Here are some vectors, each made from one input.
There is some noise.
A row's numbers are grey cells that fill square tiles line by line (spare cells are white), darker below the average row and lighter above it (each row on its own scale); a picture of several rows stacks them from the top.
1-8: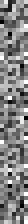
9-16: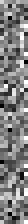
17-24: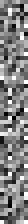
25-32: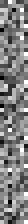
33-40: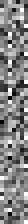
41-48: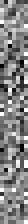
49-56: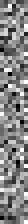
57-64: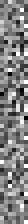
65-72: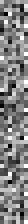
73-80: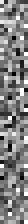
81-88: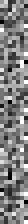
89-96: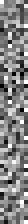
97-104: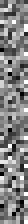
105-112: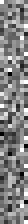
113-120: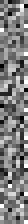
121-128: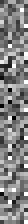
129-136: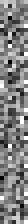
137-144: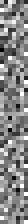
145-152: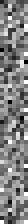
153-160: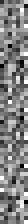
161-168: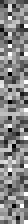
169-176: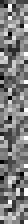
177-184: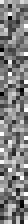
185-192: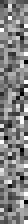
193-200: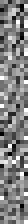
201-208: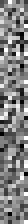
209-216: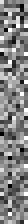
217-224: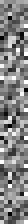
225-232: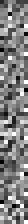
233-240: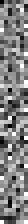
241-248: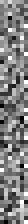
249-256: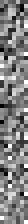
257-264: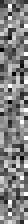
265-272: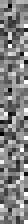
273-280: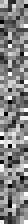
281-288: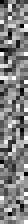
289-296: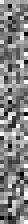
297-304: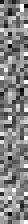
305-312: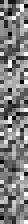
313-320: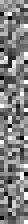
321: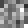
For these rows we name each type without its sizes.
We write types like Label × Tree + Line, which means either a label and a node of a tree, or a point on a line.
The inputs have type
Bool × Line.
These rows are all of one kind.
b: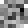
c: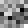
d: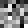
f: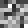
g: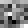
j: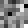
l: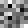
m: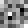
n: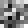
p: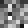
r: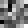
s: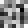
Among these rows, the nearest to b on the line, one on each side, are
m and s.
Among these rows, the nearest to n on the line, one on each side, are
g and r.
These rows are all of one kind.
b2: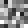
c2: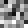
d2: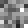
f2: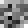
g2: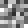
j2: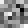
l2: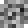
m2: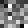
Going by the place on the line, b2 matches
g2 and j2.
